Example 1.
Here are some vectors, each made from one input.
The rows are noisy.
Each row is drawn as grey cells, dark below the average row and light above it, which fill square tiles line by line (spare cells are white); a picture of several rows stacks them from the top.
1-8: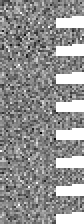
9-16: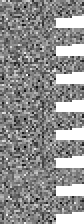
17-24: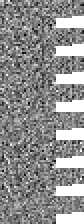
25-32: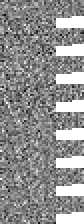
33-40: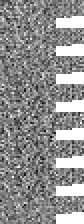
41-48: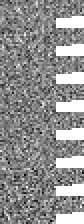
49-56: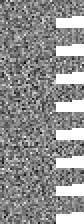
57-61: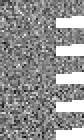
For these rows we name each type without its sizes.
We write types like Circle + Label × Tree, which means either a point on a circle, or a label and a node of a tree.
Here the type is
Line + Tree.
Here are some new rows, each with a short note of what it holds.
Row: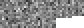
a point on a line
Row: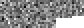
a node of a tree
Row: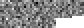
a node of a tree
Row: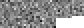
a point on a line
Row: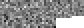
a point on a line
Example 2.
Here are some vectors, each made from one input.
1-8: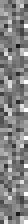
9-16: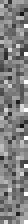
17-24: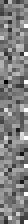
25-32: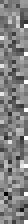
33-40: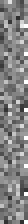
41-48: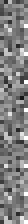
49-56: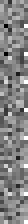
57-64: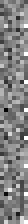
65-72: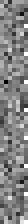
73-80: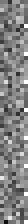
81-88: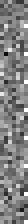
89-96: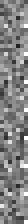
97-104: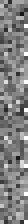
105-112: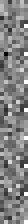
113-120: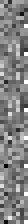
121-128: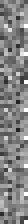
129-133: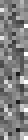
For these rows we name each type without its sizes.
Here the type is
Label + Line.
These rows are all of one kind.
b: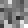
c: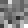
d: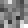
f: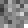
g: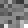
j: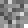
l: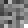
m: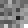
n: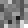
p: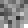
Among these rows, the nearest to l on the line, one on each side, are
g and m.
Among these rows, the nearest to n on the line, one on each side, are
d and g.
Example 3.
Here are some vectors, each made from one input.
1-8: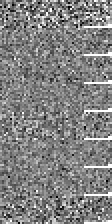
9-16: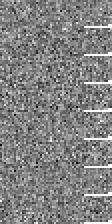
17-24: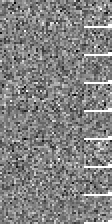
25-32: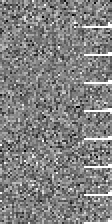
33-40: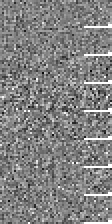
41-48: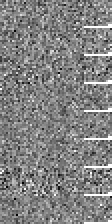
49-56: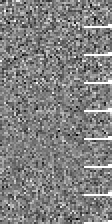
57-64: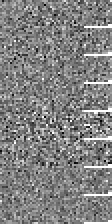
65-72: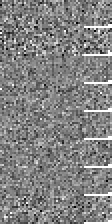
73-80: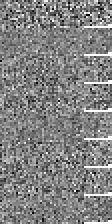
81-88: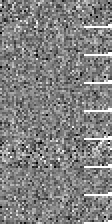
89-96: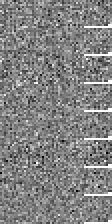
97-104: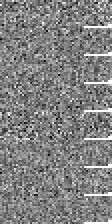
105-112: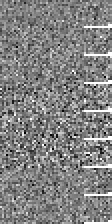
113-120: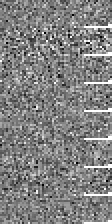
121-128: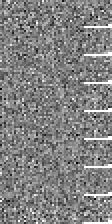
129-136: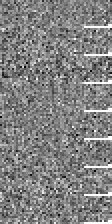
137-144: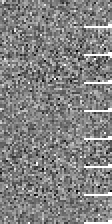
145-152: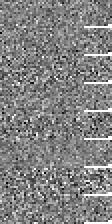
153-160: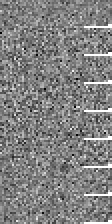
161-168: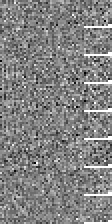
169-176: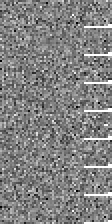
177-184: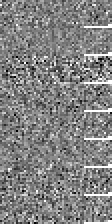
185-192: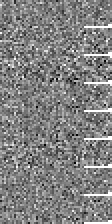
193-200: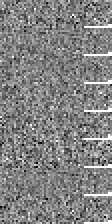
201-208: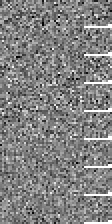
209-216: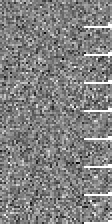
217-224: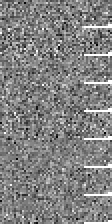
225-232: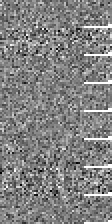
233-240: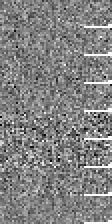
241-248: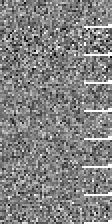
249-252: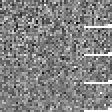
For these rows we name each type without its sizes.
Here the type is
List(Line).
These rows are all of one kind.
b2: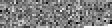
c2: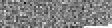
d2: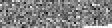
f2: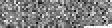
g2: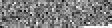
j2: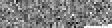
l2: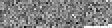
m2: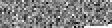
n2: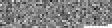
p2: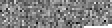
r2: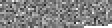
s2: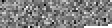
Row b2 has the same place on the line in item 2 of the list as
d2, m2, n2 and r2.
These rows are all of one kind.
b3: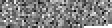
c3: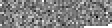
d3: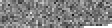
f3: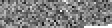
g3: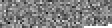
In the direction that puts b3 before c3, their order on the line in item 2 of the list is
d3, b3, f3, g3, c3.
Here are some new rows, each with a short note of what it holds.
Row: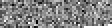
a list of one item
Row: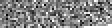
the empty list
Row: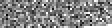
the empty list
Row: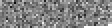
a list of two items
